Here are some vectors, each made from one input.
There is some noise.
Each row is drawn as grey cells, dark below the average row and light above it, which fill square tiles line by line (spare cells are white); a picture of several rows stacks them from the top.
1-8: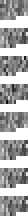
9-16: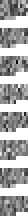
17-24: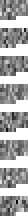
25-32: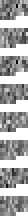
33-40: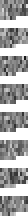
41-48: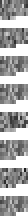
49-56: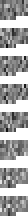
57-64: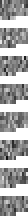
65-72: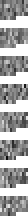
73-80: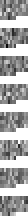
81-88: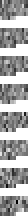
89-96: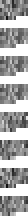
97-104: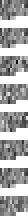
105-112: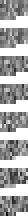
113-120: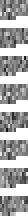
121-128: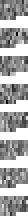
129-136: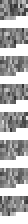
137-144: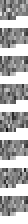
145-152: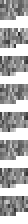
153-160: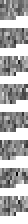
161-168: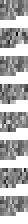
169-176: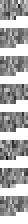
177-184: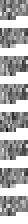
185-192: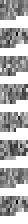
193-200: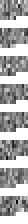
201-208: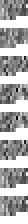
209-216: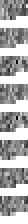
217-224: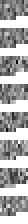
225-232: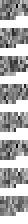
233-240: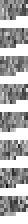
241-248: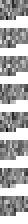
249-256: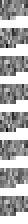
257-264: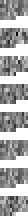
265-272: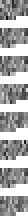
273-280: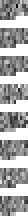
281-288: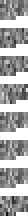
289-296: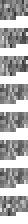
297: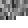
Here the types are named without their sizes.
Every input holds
a label.
